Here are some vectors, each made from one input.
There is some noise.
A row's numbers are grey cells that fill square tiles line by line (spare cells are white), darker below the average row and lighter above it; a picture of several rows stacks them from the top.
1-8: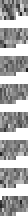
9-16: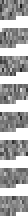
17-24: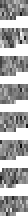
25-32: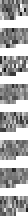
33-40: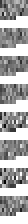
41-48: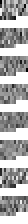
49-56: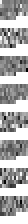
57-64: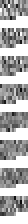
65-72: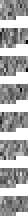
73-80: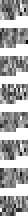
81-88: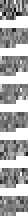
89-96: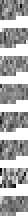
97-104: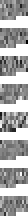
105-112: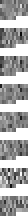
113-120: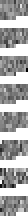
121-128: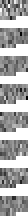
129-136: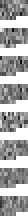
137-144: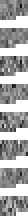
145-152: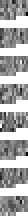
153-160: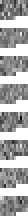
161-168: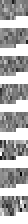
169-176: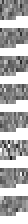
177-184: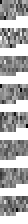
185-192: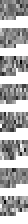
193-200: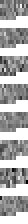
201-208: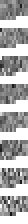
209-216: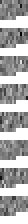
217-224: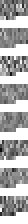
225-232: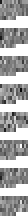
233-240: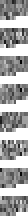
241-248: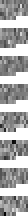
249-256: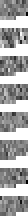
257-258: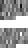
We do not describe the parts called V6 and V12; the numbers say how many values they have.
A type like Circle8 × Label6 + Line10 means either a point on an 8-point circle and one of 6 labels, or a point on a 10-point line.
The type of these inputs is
Bool × Tree11 × V12 + V6.
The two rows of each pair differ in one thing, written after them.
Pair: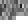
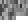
the true/false value
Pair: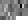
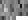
the true/false value
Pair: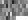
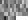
the node of the tree
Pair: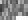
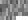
the node of the tree
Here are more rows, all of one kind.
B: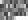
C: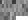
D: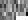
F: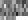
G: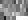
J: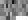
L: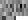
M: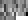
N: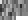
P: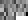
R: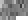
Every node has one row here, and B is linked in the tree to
D and M.
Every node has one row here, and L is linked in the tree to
R.
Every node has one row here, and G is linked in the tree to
P.
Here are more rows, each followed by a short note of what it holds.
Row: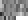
a node of an 11-node tree, a true/false value and a value of V12
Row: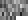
a value of V6
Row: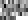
a value of V6
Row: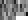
a node of an 11-node tree, a true/false value and a value of V12
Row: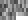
a node of an 11-node tree, a true/false value and a value of V12
